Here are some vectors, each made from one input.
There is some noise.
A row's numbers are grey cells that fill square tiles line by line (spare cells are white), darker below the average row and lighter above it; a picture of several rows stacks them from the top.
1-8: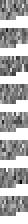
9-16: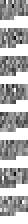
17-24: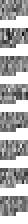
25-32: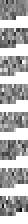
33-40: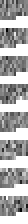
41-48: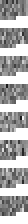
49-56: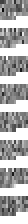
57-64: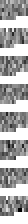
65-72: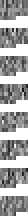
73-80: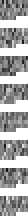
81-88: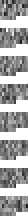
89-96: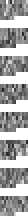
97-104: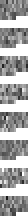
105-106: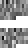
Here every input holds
a point on a 5-point line, together with either one of 6 labels, or a point on a 7-point line.
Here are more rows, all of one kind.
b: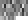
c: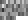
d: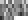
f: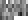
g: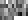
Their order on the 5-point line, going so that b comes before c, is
b, g, f, c, d.
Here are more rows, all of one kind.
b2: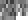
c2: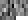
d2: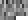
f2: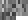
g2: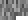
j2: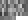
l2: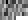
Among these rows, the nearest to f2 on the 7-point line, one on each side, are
c2 and j2.
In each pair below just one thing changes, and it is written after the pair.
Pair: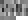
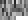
the place on the 5-point line
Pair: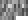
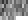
the place on the 5-point line
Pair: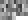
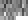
the label
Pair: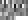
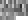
the place on the 5-point line
